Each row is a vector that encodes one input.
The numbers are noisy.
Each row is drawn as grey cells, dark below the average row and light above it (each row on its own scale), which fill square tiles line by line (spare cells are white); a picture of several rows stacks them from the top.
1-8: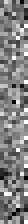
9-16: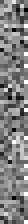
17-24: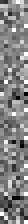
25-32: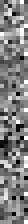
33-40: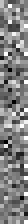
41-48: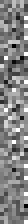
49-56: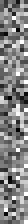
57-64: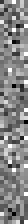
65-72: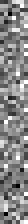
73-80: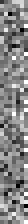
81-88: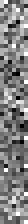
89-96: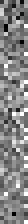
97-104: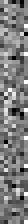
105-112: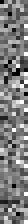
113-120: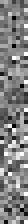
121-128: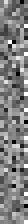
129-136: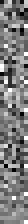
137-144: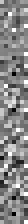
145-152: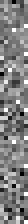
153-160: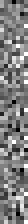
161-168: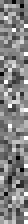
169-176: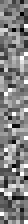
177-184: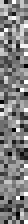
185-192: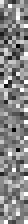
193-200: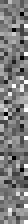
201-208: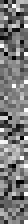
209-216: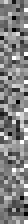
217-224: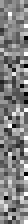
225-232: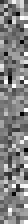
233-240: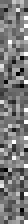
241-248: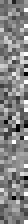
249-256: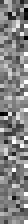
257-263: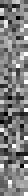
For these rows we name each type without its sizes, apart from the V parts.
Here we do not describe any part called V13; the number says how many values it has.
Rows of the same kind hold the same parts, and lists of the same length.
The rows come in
2 kinds.
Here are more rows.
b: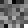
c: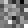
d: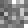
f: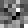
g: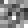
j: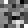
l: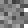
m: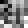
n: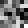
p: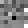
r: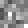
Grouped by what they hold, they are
b, c, f, j, l, n, p
d, g, m, r

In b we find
a point on a line, a true/false value and a value of V13.
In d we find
a label and a value of V13.
